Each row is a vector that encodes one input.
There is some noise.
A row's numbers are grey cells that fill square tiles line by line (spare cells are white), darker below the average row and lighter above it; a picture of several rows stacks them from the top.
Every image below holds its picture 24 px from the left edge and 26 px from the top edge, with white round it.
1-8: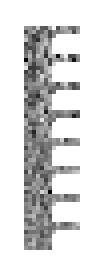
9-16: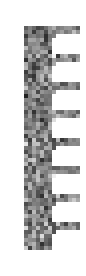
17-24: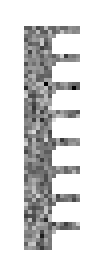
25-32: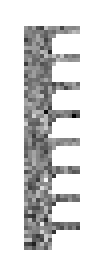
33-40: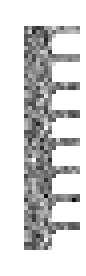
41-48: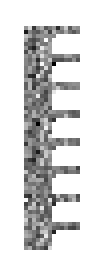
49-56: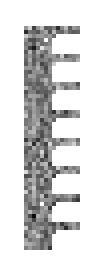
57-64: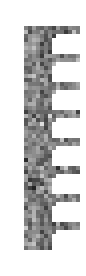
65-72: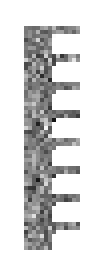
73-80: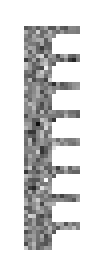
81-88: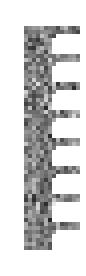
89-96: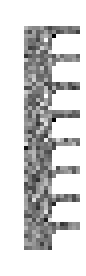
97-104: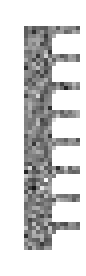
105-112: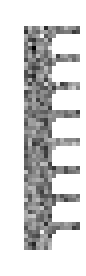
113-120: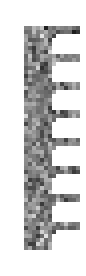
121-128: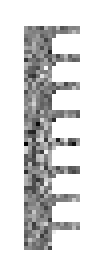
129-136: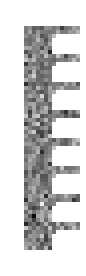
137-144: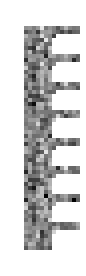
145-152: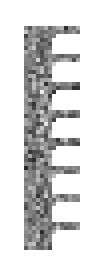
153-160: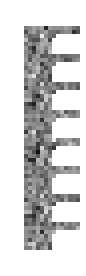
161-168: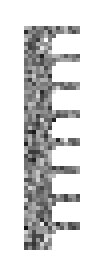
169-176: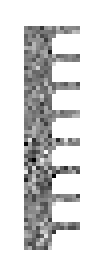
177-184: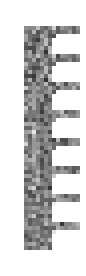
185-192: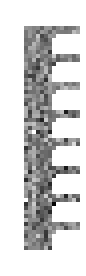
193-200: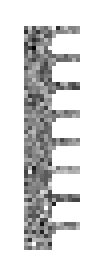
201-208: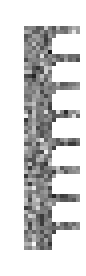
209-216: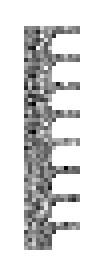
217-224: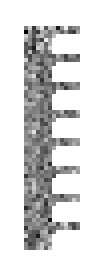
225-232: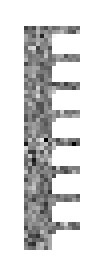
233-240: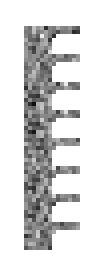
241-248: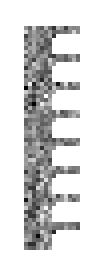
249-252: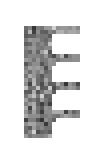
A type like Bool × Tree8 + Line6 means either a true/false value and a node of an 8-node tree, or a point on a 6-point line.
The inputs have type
Label6 + Tree7 × Tree7 × (Tree7 + Unit).
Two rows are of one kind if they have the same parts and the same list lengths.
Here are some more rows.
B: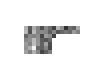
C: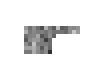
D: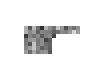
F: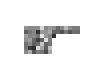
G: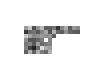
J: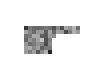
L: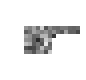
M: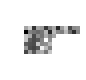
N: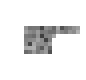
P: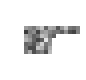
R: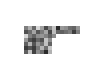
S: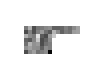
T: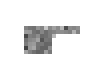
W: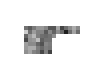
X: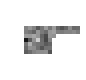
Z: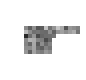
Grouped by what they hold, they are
B, C, D, J, N, S, W
F, G, L, M, P, R
T, X, Z

